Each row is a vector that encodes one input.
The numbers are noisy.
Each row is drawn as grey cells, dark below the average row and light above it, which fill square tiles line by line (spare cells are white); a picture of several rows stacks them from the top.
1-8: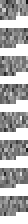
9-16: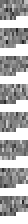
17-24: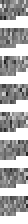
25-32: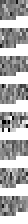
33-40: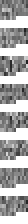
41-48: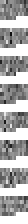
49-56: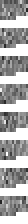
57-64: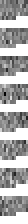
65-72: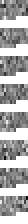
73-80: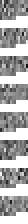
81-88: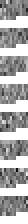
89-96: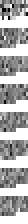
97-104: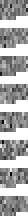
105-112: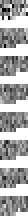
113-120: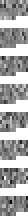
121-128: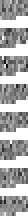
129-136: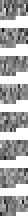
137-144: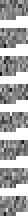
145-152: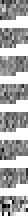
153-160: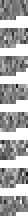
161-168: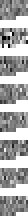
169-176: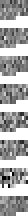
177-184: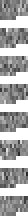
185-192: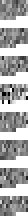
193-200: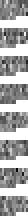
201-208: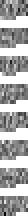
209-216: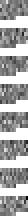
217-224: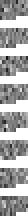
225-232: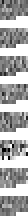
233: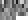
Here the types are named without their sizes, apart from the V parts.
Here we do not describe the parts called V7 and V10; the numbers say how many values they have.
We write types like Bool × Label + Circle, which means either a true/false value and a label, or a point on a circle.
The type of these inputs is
Bool × Label × V7 × V10 + Unit.
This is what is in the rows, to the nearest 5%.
About 5% of them hold a fixed value. The rest hold a label, a true/false value, a value of V7 and a value of V10.
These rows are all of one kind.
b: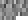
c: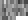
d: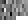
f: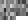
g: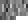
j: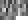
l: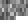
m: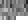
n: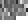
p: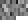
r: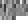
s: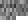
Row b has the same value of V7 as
c and m.
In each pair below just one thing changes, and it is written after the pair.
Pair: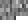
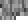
the label
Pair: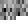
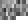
the label
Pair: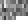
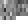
the value of V7
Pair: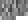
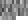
the value of V7
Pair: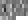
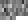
the value of V7
